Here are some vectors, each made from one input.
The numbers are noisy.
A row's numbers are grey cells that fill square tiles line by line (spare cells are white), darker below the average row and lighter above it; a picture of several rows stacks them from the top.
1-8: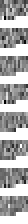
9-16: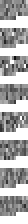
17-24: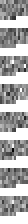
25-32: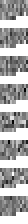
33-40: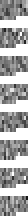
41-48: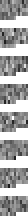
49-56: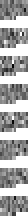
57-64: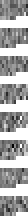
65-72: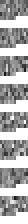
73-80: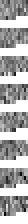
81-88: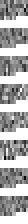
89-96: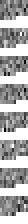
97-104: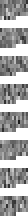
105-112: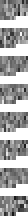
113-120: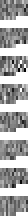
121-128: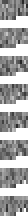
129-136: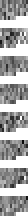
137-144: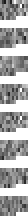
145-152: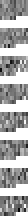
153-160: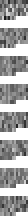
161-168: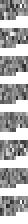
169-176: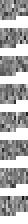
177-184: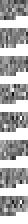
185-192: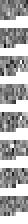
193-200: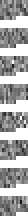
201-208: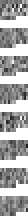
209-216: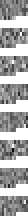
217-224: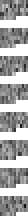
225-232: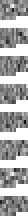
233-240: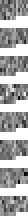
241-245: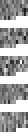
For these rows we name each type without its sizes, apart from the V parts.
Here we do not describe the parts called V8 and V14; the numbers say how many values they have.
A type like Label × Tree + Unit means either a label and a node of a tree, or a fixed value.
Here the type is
Bool × V8 + (Circle + Unit) × V14.
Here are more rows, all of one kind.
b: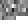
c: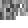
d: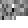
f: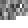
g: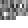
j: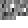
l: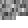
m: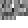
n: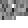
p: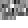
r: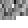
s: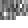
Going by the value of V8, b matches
d, g, n and s.
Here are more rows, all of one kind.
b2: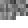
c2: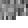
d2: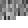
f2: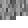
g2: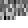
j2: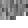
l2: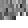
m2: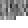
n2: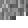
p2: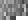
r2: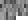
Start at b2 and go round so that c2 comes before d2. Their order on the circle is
b2, g2, c2, r2, d2, m2, n2, j2, p2, f2, l2.
